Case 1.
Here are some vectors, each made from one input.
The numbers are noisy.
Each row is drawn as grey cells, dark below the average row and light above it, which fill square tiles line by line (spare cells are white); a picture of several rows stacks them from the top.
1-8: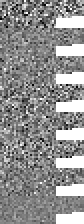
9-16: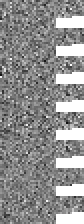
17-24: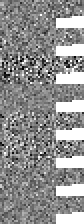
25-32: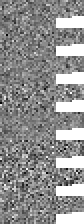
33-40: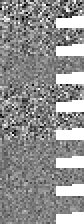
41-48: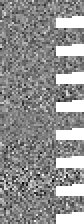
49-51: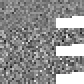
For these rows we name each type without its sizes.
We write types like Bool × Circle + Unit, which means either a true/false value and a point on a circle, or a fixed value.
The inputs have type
Line.
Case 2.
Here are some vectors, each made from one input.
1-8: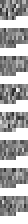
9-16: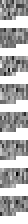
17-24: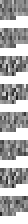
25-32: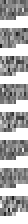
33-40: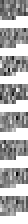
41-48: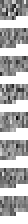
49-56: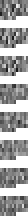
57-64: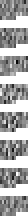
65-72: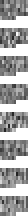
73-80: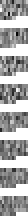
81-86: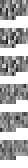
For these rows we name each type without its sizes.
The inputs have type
Line.
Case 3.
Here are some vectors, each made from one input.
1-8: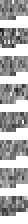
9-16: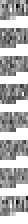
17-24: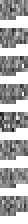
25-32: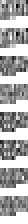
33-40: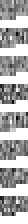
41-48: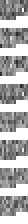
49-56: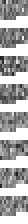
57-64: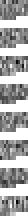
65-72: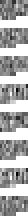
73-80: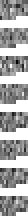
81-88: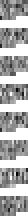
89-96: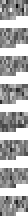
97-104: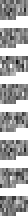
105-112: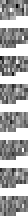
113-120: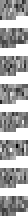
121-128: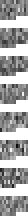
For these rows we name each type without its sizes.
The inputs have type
Line.
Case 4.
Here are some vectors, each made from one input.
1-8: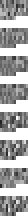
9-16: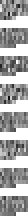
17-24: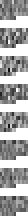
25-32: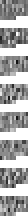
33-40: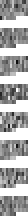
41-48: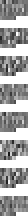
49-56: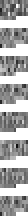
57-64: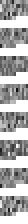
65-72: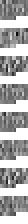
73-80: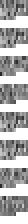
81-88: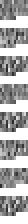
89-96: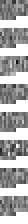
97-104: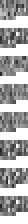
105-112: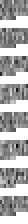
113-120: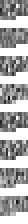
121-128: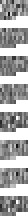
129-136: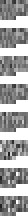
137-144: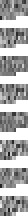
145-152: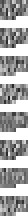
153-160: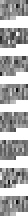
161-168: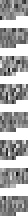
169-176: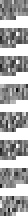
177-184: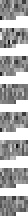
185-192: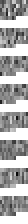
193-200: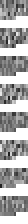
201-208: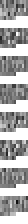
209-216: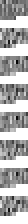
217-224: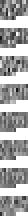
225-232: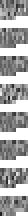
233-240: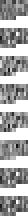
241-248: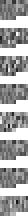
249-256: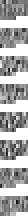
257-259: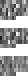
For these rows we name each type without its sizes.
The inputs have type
Line.
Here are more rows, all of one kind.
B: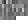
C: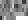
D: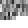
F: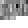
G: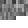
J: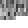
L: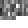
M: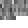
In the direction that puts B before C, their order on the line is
L, G, B, M, C, F, J, D.
